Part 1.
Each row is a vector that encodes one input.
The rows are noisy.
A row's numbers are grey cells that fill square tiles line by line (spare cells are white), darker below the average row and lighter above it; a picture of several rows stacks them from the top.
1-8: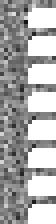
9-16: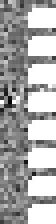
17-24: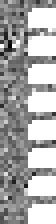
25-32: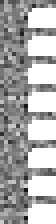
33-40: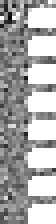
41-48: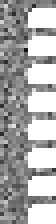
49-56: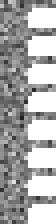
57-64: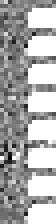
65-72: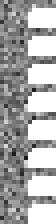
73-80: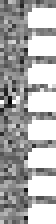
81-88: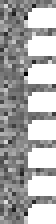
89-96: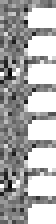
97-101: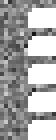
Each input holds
a list of up to two points on a 7-point line.
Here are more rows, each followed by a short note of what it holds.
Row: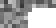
a list of one item
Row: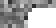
a list of two items
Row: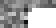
a list of two items
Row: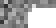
a list of two items
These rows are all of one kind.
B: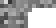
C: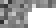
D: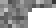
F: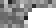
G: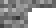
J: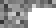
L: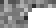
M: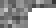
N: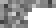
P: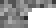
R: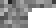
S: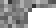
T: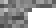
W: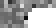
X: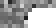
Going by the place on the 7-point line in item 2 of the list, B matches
C, F, R and X.
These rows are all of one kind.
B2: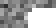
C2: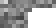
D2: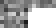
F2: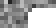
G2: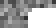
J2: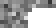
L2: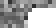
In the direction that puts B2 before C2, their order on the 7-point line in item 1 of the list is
D2, J2, B2, C2, G2, F2, L2.
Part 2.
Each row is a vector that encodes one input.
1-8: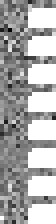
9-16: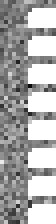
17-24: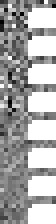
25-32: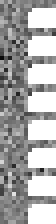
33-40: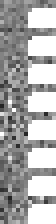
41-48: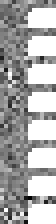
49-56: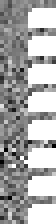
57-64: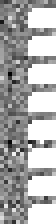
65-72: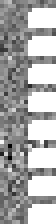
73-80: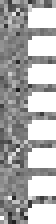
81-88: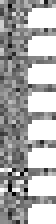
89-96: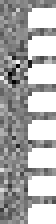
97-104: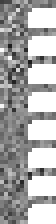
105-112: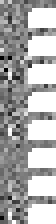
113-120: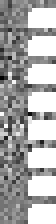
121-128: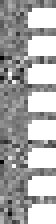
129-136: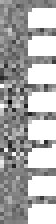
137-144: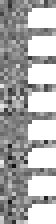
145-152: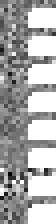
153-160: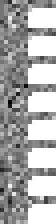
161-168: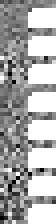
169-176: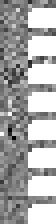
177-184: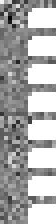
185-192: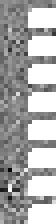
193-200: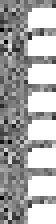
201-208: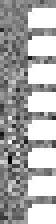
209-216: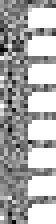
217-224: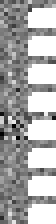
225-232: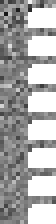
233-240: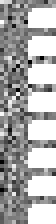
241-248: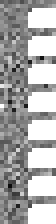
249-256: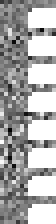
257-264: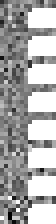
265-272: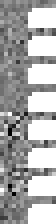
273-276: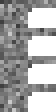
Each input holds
either a point on a 6-point line, or a point on a 9-point line.
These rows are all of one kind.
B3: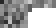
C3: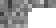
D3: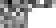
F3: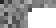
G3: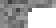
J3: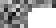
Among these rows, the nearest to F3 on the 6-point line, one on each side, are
B3 and D3.
